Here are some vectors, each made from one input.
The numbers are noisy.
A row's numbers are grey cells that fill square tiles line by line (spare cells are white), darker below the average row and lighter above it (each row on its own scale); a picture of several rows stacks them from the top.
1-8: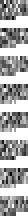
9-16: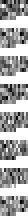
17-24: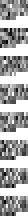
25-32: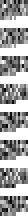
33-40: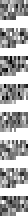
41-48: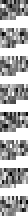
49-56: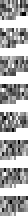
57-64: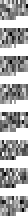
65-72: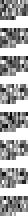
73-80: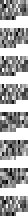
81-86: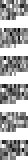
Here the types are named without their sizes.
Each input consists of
a true/false value, together with a list of points on a line.
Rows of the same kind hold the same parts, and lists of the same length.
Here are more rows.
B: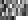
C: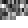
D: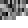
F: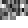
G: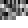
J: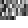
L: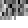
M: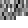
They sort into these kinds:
B, C, D, F, G, J
L
M

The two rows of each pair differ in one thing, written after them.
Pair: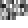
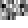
the place on the line in item 2 of the list
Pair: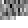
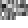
the true/false value
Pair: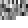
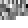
the place on the line in item 2 of the list
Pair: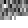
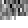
the place on the line in item 1 of the list
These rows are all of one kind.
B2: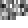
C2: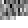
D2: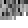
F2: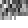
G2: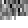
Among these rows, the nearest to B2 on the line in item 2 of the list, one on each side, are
D2 and G2.
